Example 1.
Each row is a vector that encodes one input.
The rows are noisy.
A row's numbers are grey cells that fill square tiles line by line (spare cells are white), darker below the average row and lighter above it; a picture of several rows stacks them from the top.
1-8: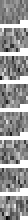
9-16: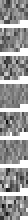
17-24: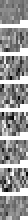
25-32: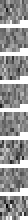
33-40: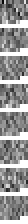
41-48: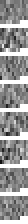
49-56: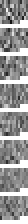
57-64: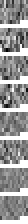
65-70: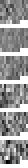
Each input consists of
a list of up to two points on a 4-point line.
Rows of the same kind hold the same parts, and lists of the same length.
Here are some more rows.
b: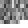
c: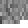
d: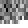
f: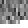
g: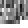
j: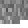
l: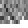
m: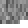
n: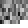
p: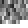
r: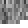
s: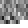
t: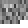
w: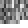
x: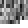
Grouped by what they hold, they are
b, d, f, w
c, l, m, n, s, t
g, j, p, r, x

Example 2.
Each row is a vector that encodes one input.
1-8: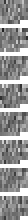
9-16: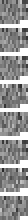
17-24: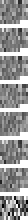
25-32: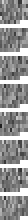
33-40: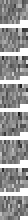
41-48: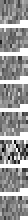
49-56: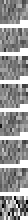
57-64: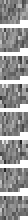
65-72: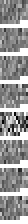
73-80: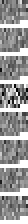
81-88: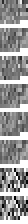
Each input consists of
a list of up to two points on a 5-point line.
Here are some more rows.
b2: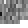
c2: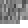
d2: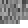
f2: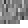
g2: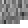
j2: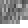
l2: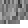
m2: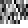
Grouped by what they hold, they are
b2, c2, d2, j2
f2, g2, l2
m2

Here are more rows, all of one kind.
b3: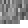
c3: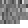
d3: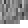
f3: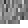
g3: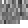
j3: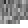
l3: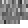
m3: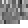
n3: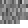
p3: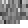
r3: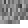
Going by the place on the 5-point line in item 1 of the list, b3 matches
d3 and f3.
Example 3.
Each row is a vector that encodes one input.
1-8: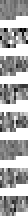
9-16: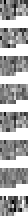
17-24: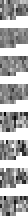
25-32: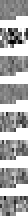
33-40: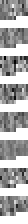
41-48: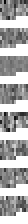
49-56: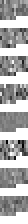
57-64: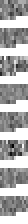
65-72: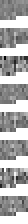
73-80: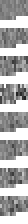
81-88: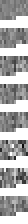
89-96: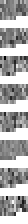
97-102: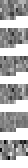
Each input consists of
a point on a 12-point line and five true/false values.
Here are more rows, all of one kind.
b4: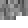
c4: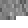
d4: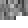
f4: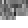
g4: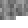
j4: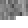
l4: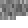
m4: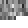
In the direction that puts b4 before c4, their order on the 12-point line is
m4, g4, b4, d4, c4, l4, j4, f4.
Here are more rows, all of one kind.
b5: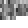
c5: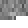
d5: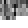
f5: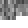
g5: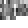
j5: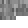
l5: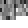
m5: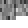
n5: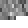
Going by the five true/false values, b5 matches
l5, m5 and n5.
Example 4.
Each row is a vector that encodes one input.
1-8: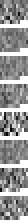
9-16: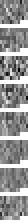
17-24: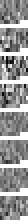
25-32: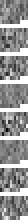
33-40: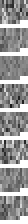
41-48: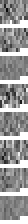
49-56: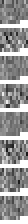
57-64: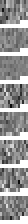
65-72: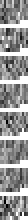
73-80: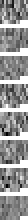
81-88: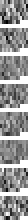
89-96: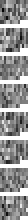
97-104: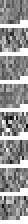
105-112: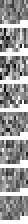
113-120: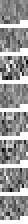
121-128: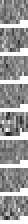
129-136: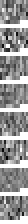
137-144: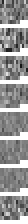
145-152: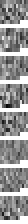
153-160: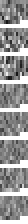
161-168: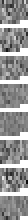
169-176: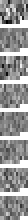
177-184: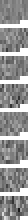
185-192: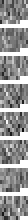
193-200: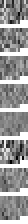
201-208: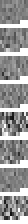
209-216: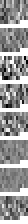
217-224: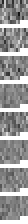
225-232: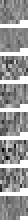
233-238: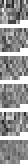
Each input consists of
a node of a 12-node tree, together with either a fixed value, or a point on each of two 4-point lines.
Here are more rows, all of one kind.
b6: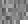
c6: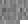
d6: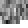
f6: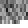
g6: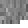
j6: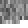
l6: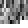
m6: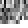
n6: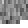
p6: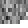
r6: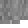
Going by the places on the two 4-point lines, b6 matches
m6 and p6.
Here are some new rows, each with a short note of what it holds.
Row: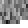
a point on each of two 4-point lines and a node of a 12-node tree
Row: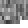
a node of a 12-node tree
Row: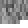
a point on each of two 4-point lines and a node of a 12-node tree
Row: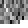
a node of a 12-node tree
